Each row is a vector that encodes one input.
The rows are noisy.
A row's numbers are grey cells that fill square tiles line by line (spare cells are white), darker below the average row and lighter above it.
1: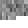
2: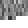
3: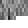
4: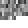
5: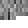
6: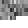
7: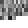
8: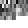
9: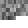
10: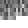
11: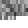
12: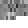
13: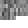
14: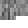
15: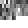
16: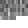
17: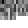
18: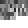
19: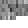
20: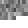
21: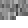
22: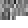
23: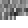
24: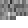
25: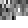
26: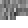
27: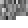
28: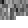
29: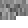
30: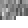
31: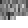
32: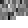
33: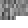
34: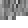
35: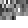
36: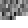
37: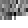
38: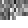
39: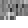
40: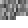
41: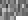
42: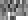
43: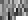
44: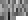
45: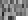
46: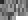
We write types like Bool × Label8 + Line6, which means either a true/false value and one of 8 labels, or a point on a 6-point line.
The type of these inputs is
List2(Line6).
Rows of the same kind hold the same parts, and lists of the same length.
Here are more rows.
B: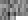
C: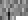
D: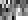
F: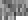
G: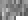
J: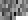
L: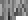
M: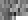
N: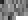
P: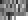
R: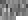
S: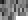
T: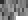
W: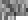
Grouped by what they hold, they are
B, C, J, L, M, N, P, S, T
D
F, G, R, W

